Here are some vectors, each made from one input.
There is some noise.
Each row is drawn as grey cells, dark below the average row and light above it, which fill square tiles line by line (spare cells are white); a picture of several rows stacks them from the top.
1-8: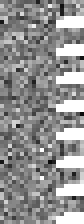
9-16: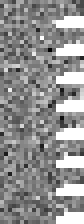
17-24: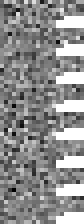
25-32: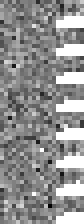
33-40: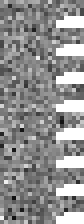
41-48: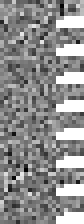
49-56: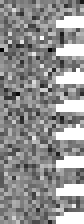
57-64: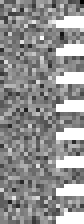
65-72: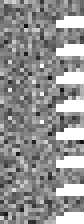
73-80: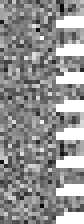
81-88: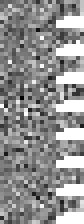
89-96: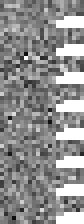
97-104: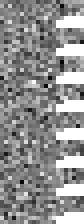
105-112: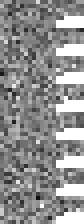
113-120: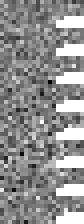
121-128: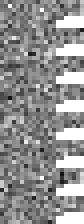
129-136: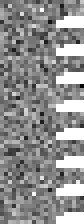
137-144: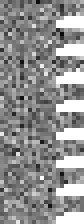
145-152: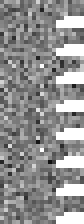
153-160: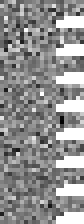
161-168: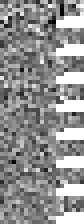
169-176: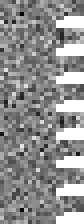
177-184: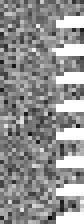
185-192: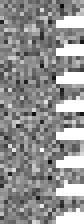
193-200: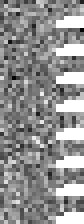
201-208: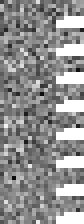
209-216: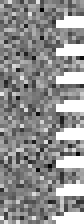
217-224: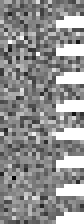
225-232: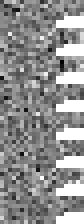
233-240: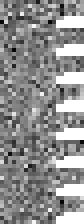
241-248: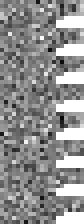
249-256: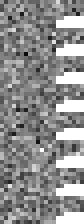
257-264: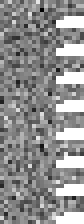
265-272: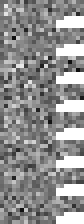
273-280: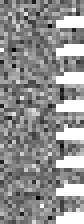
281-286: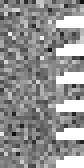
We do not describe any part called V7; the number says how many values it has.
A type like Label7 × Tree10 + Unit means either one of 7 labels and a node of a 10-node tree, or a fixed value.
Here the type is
Label8 × Line6 + Line10 × (Line10 + V7).
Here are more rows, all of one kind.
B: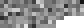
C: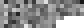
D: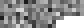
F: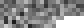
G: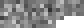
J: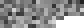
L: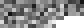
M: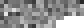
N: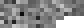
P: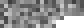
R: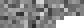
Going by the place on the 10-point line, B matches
D, G and R.
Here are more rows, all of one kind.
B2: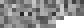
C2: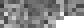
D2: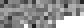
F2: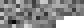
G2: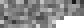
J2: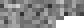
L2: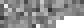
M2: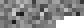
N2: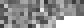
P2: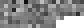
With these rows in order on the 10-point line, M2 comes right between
F2 and J2.
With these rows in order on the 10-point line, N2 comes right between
C2 and L2.
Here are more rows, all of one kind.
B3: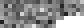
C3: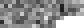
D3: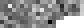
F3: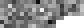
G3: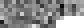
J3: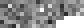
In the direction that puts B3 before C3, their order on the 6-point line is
D3, F3, J3, B3, G3, C3.
